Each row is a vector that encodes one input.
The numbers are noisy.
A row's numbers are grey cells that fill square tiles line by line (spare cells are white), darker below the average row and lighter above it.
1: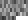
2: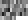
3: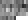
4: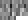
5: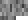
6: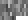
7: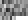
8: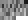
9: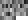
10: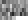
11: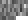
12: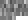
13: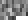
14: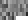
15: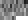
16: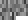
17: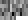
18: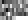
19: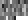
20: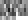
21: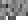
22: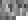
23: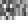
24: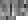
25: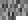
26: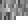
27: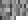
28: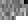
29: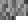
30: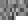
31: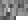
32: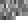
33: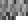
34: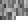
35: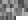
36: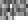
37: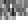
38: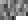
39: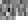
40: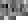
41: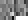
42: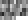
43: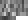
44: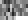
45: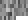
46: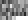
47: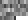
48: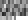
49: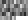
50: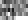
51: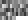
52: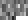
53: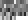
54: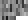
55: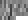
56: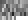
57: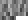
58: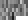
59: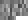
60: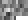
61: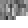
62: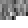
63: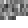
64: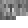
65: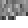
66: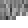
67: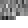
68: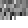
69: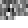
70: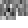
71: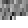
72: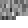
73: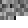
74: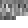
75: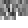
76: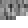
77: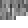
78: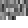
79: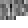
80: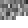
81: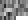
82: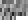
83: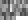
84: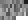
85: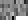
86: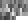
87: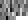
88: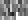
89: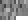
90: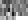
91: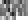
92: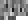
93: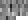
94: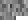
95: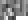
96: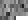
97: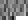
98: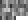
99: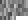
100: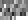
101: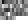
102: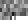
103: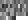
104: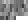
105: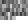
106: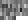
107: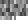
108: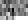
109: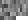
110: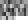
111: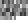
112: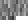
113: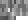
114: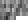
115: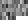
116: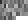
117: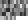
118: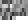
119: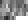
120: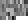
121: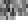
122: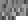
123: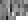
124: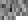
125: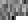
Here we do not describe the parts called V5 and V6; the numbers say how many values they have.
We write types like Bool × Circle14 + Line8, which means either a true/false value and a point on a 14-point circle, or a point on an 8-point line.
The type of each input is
Line4 × (Line4 + V6) + V5.
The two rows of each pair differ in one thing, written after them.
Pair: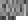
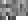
the value of V6
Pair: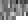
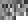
the place on the 4-point line
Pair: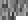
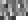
the value of V6
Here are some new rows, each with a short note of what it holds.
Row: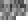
a point on each of two 4-point lines
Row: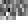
a value of V5
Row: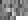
a point on each of two 4-point lines
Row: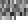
a value of V5
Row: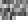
a value of V5
